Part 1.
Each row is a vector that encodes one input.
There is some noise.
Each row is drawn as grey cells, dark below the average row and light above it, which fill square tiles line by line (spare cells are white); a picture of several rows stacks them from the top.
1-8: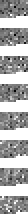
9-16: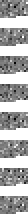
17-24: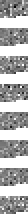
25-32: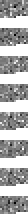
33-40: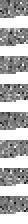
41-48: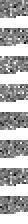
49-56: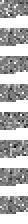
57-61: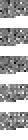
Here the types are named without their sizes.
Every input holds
a point on a line and a true/false value.
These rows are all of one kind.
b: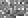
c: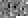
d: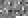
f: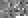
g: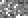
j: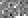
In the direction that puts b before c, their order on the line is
b, c, d, f, j, g.
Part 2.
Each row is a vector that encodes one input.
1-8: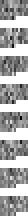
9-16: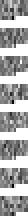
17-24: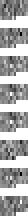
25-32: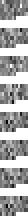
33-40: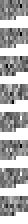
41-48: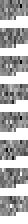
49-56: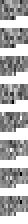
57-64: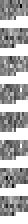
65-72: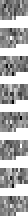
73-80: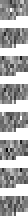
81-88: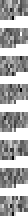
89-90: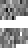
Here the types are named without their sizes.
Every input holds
either a point on a line, or three true/false values.
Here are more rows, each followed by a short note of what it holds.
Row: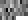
a point on a line
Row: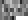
a point on a line
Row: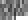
three true/false values
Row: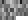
a point on a line
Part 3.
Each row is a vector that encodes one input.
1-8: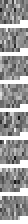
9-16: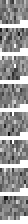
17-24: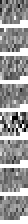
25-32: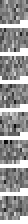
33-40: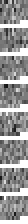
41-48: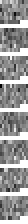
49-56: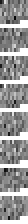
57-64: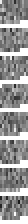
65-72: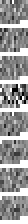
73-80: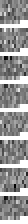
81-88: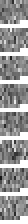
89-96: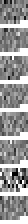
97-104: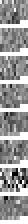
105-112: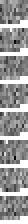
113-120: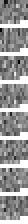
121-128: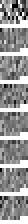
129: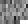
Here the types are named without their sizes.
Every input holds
either a fixed value, or a node of each of two trees.
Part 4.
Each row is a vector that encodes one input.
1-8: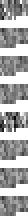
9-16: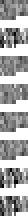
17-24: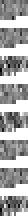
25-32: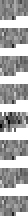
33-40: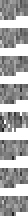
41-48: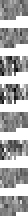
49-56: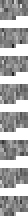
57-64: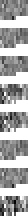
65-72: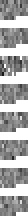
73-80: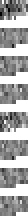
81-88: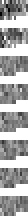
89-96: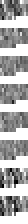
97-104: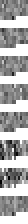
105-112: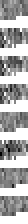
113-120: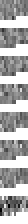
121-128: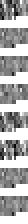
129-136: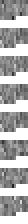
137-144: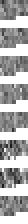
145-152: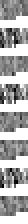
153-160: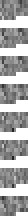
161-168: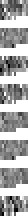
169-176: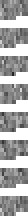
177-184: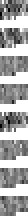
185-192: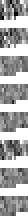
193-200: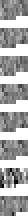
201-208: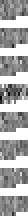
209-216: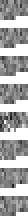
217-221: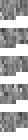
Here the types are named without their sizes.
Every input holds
either a point on a line, or four true/false values.
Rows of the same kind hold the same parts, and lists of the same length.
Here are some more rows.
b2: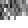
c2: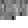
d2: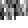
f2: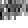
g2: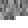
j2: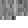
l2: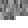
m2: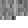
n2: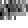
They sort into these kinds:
b2, d2, f2, n2
c2, g2, j2, l2, m2

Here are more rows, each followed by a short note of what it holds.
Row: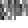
a point on a line
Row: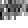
a point on a line
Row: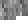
four true/false values
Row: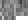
four true/false values
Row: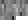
four true/false values
